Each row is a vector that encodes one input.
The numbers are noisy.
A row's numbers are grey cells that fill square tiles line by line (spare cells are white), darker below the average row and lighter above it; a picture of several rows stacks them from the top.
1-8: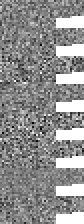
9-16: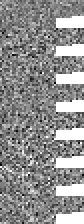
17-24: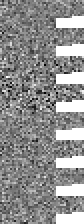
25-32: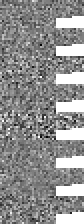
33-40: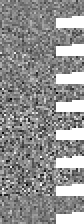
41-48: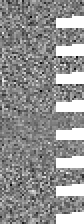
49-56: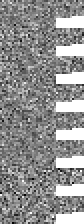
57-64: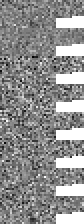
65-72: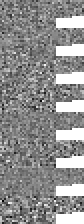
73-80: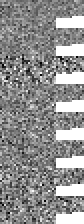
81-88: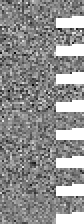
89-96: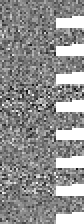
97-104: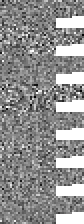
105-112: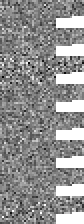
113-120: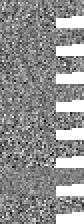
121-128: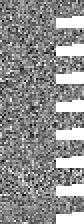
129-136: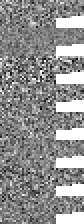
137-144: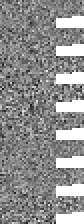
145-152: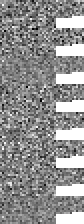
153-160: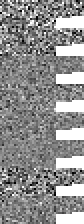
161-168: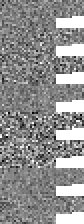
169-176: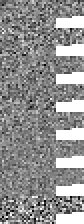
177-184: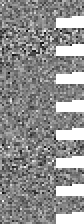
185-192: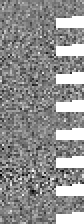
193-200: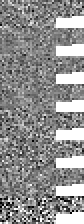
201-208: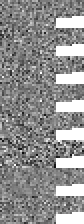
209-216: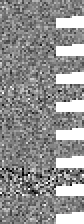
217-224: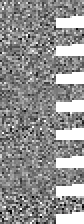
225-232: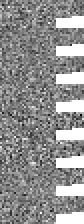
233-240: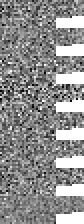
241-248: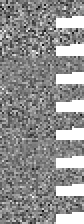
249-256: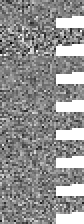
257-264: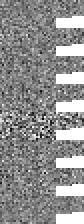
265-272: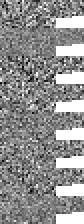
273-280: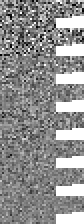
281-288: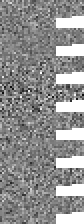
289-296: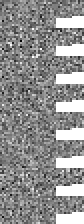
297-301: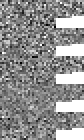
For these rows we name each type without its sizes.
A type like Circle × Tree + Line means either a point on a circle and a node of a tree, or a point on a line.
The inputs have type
(Circle + Unit) × Label + Tree.
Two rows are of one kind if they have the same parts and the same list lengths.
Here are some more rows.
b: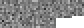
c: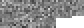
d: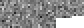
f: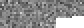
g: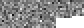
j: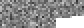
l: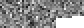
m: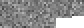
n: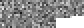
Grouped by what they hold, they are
b, d, g, l, n
c, f, j
m

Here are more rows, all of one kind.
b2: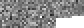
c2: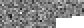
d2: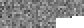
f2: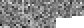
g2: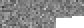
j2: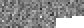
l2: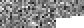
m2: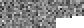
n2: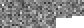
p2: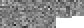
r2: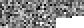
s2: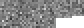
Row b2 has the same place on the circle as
c2, f2 and s2.
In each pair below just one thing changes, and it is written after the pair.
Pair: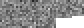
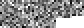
the place on the circle
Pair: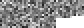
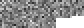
the label
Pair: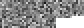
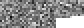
the label
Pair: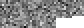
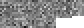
the label
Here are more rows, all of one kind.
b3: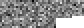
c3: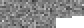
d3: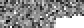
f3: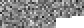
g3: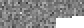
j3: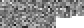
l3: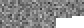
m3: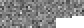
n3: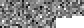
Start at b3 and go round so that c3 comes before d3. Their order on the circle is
b3, l3, c3, j3, g3, d3, m3, f3, n3.
